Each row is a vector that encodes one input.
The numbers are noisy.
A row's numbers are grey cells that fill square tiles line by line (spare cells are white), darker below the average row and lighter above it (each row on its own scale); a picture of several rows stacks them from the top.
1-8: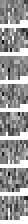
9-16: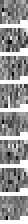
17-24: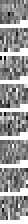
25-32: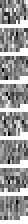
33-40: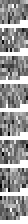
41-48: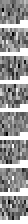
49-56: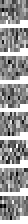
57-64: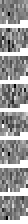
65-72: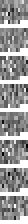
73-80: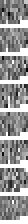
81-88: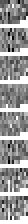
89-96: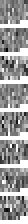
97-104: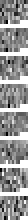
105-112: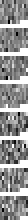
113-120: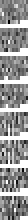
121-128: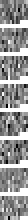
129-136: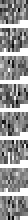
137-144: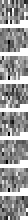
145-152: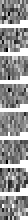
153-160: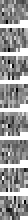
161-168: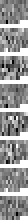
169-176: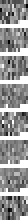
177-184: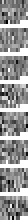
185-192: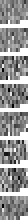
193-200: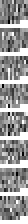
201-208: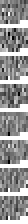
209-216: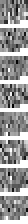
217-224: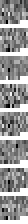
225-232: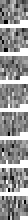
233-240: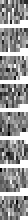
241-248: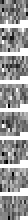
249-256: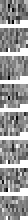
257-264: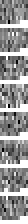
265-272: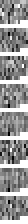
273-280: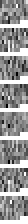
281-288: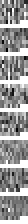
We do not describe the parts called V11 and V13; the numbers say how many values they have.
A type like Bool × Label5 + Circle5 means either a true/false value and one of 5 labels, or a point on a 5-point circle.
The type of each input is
(Bool × Bool × Bool + V13) × (Label6 + Tree15 × V11).
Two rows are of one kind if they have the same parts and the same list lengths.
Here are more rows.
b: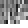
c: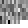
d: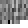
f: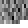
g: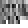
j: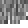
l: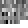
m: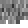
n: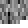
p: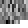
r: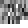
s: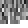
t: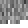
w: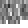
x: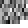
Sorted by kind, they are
b, j, s, t
c, m
d, f, g, n, p, r, w, x
l

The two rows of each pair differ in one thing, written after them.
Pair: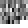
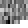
the node of the tree
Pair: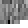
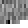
the value of V11
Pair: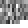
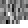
the value of V11
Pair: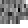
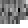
the node of the tree
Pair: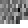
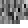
the value of V11
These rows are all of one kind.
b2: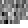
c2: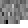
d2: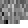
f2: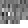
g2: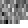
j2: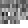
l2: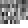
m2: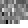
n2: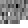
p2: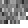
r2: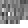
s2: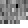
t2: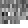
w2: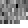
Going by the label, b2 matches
g2, n2, s2 and w2.
